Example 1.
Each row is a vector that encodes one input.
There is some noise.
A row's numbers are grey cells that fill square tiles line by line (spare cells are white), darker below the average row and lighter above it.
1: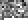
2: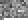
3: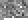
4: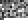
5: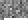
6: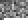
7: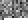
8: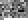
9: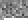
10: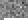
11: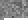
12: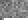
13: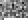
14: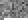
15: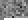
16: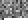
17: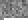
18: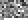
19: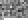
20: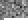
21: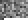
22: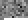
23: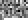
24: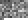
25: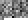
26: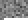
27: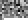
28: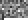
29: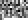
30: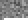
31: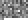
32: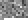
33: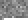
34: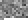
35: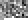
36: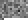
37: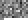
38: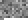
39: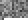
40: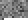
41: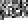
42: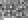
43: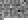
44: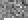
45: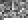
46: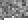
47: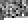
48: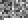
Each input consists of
a point on a 4-point line and a node of a 7-node tree.
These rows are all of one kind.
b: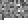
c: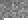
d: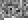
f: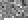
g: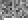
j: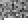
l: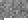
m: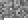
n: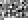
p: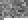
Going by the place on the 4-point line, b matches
c, f, m and p.
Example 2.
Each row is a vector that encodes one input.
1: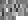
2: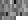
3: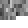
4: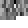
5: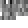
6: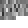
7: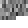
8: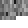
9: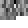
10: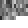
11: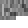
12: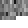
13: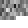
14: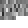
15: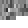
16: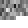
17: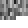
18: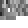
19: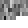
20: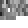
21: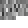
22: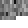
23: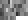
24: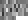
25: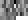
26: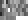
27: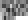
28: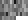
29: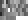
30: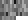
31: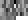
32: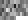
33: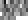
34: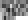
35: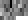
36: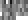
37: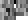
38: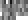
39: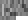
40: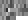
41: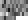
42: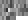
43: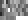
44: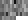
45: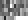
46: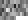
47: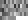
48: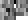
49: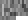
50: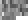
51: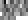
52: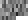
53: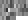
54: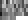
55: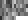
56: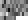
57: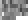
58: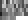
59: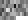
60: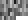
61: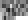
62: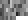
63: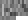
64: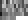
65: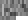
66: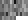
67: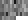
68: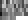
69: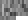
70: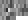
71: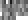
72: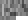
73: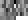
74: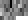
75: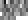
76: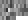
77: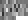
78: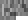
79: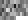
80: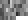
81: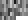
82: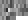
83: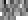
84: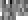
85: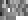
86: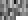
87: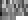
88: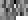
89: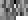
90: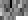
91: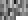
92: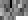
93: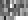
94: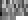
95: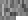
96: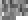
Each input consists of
a node of an 11-node tree and a true/false value.
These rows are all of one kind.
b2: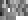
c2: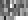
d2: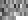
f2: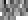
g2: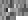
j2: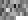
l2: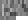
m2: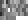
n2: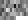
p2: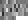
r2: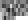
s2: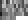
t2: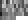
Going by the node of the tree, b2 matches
g2 and m2.
